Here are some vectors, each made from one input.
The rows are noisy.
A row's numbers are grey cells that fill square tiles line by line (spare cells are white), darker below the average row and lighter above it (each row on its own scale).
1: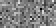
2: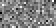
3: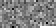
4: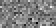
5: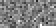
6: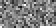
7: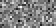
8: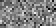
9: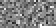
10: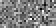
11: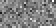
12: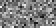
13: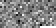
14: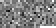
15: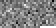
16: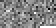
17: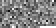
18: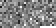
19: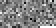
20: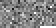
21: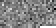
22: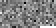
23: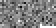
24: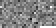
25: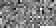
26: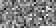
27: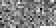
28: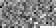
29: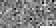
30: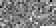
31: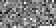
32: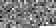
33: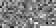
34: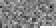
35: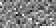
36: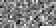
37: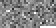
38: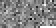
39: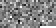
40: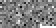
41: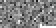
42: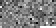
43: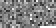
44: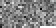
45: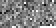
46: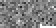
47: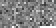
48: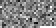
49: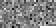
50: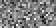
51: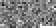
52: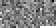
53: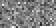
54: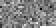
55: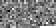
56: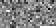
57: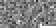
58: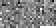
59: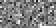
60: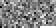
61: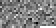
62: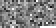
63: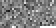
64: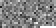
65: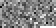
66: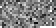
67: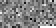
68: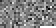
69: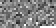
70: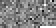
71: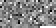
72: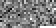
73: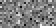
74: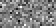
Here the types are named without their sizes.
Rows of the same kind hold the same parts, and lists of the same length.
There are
2 kinds of row.
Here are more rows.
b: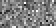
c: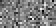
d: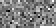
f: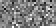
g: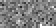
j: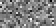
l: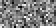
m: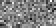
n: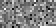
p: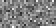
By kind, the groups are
b, c, f, j, l, p
d, g, m, n

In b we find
a node of a tree and three true/false values.
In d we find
three true/false values.
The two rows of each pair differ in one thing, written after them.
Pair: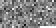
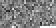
the node of the tree
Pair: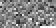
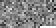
one of the three true/false values
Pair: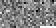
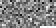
one of the three true/false values
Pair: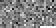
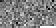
the node of the tree
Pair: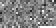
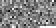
one of the three true/false values
